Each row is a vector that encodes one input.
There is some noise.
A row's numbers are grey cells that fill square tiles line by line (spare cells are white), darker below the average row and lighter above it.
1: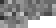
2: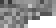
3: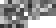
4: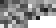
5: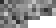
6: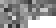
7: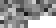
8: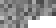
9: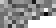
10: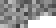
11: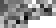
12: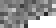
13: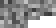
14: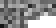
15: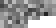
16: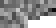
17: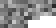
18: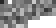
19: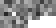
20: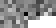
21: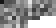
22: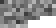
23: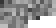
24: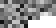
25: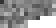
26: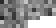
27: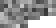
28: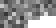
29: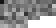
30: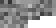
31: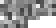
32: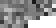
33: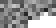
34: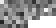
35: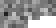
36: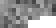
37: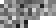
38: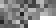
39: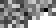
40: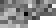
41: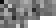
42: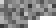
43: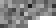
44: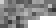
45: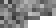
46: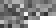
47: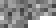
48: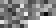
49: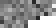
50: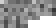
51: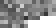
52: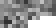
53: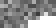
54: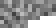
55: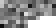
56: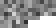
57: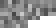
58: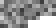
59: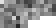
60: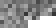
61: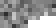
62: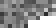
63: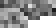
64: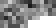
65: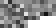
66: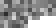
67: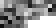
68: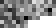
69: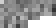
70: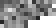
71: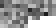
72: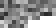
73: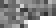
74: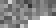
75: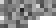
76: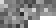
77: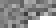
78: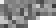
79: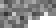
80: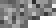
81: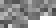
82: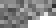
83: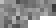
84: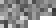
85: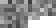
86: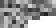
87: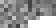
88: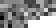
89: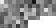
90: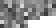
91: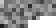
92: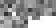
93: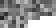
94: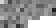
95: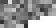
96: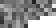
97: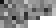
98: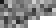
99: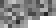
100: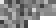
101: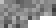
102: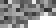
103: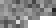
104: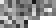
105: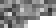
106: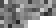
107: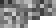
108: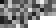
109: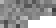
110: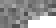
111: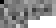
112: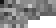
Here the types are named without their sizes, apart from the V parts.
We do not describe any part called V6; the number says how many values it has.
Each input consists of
a value of V6, together with either a label, or a point on a line.
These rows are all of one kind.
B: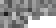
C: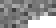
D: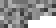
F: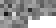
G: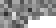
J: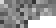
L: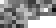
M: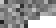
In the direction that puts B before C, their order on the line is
F, B, G, M, L, J, D, C.
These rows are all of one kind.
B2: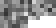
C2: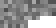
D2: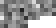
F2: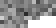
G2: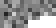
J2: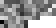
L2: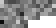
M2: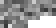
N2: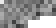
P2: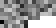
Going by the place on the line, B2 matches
F2, J2, L2 and M2.
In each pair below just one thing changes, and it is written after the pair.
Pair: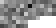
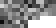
the value of V6
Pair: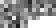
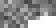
the place on the line
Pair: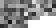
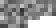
the place on the line
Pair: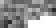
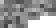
the place on the line
